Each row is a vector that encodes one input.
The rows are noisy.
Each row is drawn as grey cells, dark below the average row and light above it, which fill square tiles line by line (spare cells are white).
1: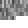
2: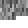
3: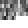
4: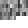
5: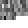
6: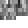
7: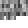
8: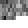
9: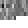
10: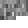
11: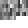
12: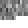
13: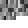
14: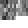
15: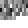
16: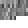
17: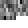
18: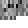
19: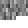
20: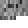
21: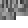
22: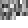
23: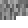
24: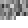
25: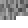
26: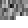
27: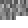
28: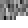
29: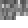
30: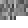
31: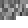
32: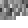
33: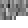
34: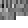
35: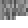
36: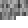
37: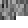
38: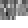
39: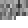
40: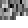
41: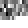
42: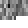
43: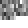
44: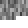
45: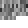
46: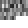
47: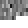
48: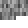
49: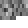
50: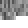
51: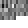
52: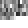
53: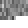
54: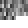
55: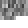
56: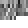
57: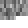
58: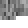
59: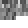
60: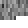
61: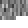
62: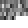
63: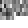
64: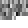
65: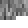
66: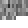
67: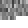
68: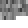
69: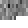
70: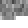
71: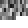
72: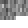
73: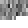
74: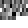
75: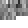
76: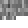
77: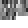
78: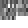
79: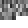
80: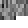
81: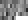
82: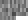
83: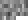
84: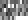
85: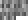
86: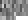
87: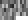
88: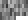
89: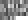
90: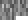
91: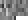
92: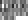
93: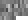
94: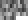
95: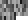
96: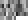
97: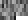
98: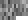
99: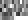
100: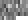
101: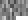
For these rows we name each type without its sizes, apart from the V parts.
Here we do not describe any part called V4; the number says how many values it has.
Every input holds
a node of a tree, together with either a fixed value, or a node of a tree and a value of V4.
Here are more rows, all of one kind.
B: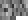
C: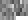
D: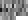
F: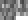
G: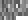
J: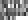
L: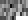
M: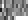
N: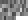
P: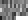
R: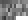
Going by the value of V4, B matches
C, M and P.
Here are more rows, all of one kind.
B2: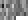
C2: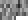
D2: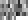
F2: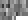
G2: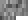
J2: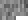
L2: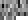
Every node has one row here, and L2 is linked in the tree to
C2.
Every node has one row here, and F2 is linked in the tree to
B2.
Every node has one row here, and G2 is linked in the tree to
J2.
